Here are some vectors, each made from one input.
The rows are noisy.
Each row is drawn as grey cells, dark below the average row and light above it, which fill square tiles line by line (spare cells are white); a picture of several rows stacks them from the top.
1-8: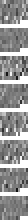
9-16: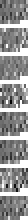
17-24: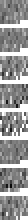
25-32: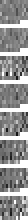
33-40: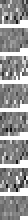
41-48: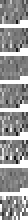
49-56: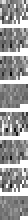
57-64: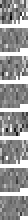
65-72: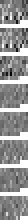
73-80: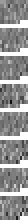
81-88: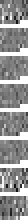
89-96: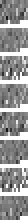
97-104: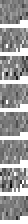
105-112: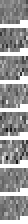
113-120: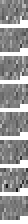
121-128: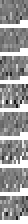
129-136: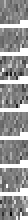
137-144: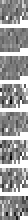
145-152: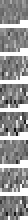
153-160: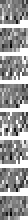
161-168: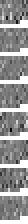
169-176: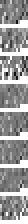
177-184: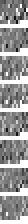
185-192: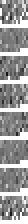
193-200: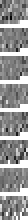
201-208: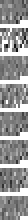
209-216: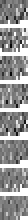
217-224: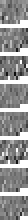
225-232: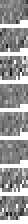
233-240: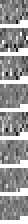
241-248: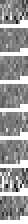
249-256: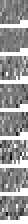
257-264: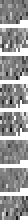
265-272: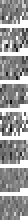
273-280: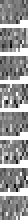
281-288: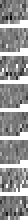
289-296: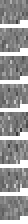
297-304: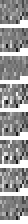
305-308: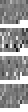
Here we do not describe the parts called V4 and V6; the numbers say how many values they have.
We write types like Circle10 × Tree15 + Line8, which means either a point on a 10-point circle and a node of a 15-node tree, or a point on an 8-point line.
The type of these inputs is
(Bool × Bool × Bool + Unit) × V4 × V6 + Line8.
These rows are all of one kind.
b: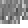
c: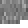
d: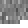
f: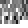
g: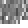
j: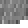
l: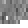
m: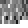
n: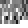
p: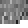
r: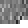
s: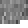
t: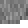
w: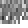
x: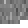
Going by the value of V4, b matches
c, f, g and r.
